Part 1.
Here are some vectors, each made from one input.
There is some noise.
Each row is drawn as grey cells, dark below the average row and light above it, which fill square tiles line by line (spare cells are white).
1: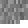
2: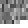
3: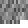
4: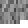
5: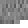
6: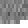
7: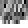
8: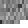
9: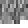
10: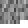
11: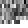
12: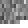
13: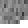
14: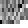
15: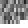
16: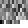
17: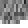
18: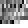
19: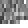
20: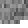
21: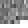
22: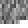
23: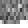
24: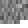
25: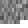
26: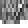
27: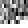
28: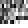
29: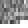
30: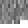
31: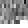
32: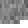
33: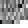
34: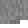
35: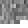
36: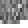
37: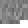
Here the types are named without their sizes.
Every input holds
a label and a true/false value.
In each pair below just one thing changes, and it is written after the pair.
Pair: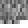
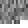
the label
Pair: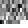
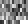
the label
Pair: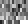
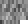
the label
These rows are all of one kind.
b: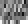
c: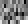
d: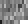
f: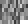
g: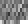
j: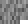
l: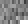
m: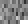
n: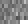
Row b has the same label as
d, g and n.
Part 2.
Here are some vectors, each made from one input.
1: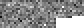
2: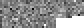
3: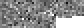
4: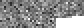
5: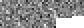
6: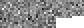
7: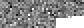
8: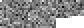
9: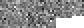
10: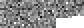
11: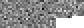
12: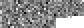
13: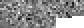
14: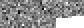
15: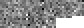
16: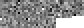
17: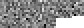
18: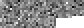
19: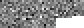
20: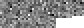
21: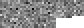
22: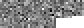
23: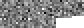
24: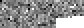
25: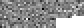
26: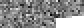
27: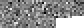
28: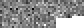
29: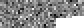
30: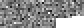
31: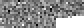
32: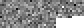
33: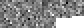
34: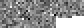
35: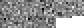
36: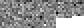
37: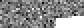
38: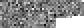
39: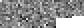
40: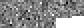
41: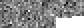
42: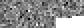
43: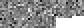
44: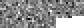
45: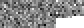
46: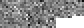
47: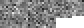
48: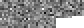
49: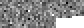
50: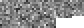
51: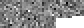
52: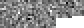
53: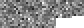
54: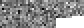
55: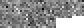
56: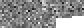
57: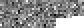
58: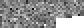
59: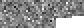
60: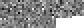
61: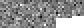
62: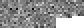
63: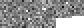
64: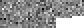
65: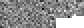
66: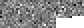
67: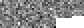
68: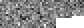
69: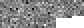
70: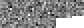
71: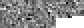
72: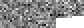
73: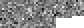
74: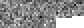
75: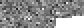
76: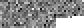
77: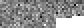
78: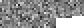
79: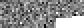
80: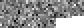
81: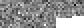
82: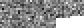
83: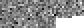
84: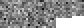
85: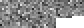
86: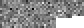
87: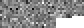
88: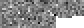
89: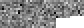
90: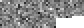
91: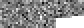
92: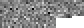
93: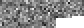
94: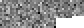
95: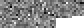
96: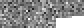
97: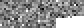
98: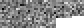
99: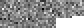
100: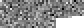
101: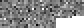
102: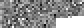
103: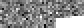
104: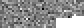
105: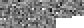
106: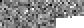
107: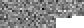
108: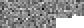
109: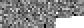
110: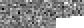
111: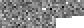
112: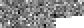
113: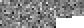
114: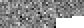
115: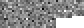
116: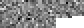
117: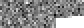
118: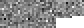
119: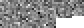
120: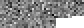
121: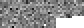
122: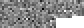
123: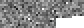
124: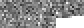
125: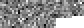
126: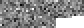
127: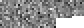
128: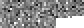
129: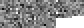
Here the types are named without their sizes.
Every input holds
a point on a line, together with either a fixed value, or a node of a tree.
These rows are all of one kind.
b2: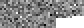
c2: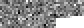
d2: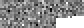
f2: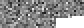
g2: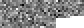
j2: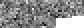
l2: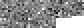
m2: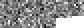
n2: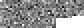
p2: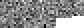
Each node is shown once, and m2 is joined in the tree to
d2 and n2.
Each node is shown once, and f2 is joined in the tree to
j2.
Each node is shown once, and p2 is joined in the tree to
b2 and j2.
